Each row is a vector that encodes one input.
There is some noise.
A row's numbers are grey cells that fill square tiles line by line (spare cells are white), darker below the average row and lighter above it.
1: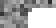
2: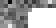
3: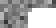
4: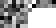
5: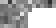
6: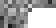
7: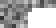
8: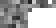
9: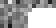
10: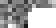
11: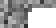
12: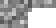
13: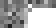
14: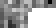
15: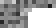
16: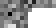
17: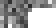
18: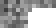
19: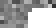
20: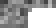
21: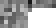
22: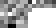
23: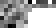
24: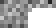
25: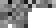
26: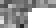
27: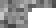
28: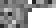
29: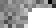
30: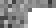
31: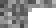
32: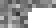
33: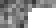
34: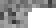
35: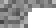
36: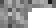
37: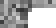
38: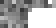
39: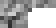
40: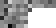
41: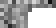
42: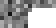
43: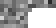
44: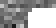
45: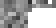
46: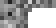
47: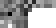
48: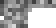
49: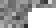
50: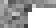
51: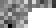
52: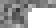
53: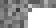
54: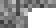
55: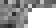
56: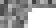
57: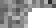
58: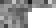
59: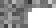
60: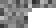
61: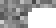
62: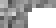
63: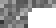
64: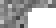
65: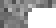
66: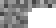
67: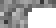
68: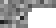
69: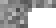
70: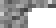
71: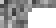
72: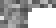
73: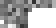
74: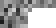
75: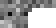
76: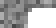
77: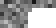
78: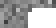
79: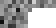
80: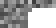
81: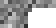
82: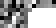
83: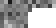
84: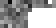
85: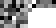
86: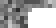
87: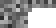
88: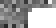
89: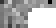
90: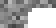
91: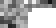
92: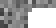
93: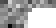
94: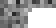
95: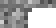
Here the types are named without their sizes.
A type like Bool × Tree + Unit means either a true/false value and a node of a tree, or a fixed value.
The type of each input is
Bool × Circle × Label + Unit.
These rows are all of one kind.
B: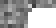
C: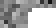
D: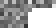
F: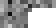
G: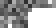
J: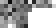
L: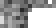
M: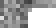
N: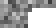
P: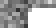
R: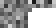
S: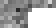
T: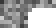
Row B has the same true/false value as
C, R and T.
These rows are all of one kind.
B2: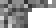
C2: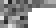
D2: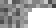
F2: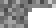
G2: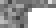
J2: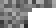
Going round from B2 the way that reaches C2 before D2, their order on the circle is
B2, G2, C2, D2, J2, F2.
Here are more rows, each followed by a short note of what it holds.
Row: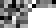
a fixed value
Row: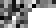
a fixed value
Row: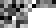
a fixed value
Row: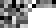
a fixed value
